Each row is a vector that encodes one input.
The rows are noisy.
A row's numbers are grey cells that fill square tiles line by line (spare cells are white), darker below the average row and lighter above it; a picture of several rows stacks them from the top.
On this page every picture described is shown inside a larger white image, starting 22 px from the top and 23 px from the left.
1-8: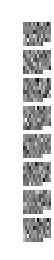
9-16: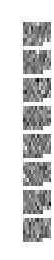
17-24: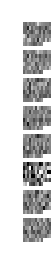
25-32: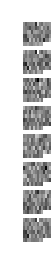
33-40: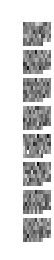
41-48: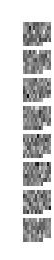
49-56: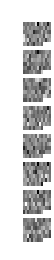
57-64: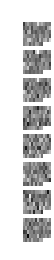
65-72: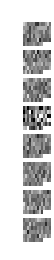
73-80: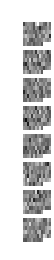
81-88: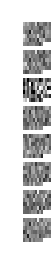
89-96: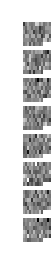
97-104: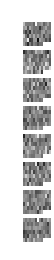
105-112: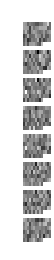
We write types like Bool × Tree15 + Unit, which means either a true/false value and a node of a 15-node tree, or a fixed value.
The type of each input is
List2(Bool × Line5).
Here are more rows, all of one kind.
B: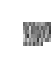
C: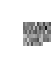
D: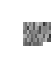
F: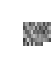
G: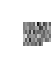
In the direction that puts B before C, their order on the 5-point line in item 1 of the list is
B, C, F, G, D.
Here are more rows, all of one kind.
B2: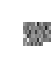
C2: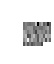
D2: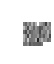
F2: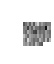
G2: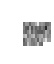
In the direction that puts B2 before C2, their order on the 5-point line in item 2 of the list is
D2, B2, C2, G2, F2.
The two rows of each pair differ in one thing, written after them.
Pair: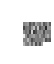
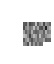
the true/false value in item 2 of the list
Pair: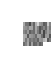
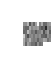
the place on the 5-point line in item 1 of the list
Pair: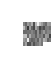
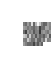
the place on the 5-point line in item 2 of the list
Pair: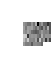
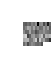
the true/false value in item 2 of the list
